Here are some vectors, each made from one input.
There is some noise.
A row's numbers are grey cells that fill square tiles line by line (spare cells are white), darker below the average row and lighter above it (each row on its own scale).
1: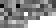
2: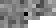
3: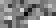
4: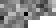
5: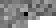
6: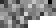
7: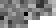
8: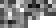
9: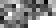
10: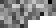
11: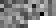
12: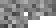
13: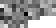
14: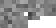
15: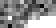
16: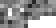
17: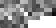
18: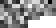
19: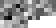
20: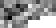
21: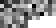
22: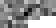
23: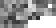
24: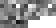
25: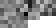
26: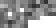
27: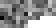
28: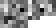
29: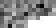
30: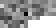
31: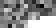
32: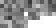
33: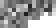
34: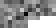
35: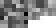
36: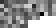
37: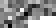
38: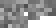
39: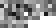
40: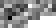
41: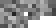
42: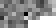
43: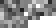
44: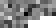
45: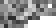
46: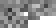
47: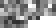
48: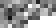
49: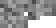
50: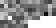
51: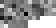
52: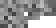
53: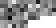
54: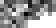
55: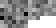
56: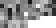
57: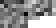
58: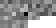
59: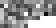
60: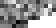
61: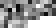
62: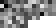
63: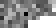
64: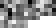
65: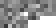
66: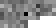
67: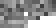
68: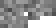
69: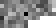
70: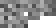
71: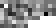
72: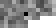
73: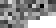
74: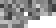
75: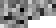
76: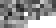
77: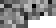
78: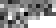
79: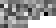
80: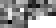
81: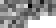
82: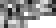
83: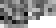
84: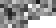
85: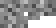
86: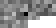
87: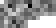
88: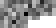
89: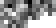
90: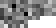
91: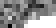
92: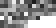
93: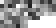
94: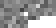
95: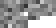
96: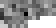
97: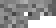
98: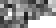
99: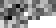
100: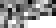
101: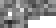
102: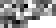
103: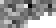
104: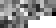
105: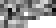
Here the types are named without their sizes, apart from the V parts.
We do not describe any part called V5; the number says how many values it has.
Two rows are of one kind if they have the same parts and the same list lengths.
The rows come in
2 kinds.
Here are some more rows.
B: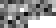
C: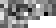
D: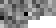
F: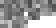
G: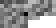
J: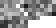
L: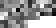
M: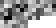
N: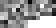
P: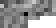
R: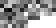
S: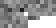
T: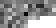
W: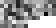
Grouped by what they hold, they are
B, D, J, M, R, S
C, F, G, L, N, P, T, W

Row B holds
a point on each of two lines.
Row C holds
a point on a line and a value of V5.
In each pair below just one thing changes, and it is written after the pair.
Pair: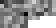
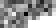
the value of V5
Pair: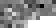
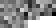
the value of V5
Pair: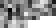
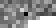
the place on the line
